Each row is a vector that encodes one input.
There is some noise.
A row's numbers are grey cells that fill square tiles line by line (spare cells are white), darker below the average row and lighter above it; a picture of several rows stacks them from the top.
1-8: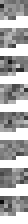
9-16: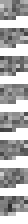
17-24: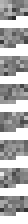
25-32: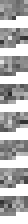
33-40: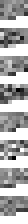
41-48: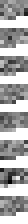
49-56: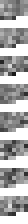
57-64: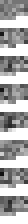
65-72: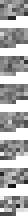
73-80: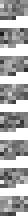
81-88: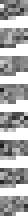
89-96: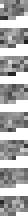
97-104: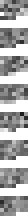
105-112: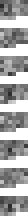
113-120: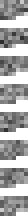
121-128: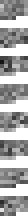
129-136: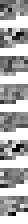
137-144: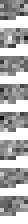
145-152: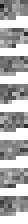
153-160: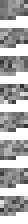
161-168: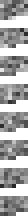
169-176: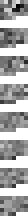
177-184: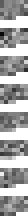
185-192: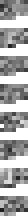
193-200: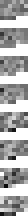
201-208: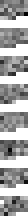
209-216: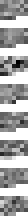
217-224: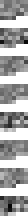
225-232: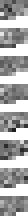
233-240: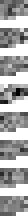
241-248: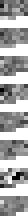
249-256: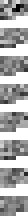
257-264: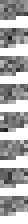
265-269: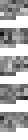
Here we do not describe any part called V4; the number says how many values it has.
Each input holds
a list of up to two items, each a true/false value and a value of V4.
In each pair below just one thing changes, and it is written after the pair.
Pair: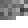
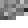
the value of V4 in item 1 of the list
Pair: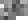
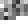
the value of V4 in item 1 of the list
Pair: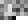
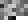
the value of V4 in item 2 of the list
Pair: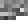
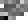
the true/false value in item 2 of the list
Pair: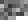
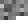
the true/false value in item 2 of the list
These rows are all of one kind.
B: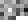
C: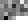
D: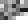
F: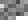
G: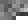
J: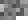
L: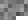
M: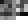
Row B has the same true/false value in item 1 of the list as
C and D.
